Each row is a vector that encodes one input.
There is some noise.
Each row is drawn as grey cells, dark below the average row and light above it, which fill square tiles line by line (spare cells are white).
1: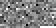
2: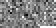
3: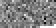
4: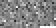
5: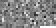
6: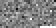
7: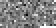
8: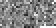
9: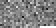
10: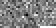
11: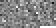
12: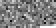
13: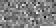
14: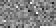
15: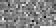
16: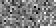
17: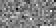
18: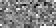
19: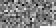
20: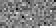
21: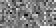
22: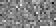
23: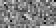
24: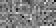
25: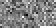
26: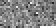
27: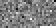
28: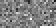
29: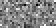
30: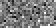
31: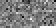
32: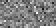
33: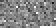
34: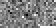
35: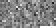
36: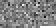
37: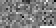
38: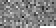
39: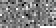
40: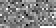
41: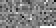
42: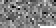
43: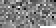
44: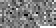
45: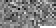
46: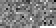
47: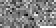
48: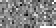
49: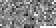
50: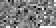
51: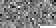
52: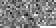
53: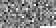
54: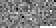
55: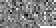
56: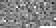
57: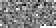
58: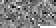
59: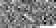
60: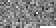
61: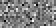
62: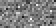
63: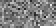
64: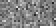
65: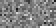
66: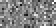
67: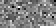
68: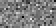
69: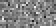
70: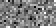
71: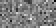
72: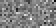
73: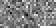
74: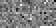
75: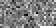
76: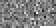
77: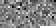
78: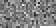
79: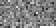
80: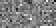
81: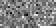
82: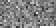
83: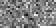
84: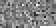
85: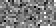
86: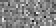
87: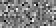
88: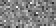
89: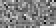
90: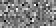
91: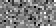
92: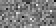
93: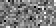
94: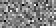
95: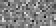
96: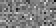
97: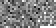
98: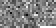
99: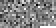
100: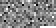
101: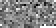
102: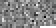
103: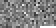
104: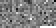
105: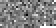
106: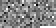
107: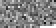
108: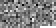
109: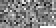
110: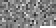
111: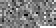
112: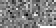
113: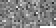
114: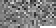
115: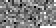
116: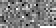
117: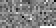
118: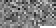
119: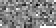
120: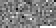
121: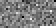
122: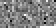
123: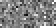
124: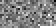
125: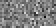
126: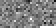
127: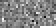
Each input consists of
four true/false values, together with either a point on a 6-point line, or a node of an 8-node tree.
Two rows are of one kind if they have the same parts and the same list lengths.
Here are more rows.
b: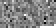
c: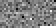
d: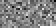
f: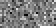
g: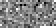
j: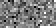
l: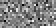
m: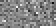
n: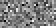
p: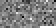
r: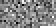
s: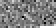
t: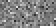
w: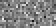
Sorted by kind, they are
b, c, d, m, p, s, t, w
f, g, j, l, n, r

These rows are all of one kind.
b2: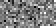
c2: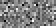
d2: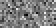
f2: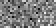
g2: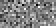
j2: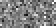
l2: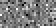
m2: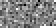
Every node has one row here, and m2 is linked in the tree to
j2.
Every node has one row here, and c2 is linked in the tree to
g2 and l2.
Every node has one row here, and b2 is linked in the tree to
f2.
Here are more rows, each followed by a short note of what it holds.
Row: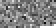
a point on a 6-point line and four true/false values
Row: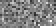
a point on a 6-point line and four true/false values
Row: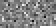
a point on a 6-point line and four true/false values
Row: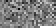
a point on a 6-point line and four true/false values
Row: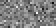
a point on a 6-point line and four true/false values
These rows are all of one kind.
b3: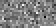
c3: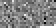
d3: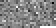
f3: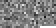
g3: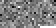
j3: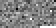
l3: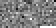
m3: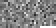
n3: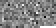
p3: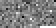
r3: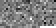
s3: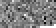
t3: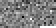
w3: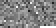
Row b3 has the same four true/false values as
r3, s3 and w3.
